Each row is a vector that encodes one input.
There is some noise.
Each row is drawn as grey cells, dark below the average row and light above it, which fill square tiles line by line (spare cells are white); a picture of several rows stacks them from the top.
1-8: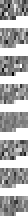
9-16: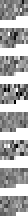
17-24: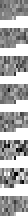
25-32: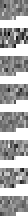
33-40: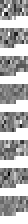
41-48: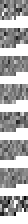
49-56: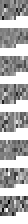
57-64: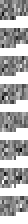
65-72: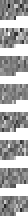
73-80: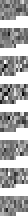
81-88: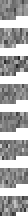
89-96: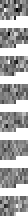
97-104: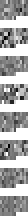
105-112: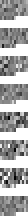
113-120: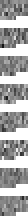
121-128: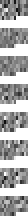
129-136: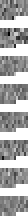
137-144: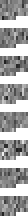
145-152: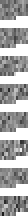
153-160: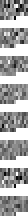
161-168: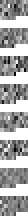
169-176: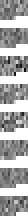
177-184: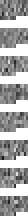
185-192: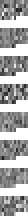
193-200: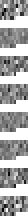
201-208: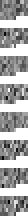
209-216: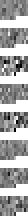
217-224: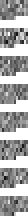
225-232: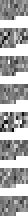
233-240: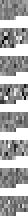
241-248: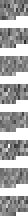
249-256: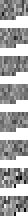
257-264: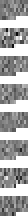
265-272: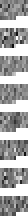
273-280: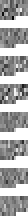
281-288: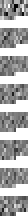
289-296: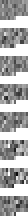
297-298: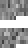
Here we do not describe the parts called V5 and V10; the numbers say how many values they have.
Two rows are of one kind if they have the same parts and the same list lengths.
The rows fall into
2 kinds.
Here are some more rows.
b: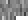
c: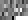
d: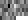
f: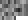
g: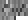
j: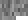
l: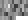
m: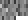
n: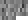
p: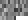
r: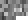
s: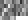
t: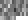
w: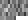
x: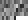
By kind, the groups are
b, d, f, j, l
c, g, m, n, p, r, s, t, w, x

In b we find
a point on a 15-point line, a value of V5 and a value of V10.
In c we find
one of 7 labels and a point on a 15-point line.
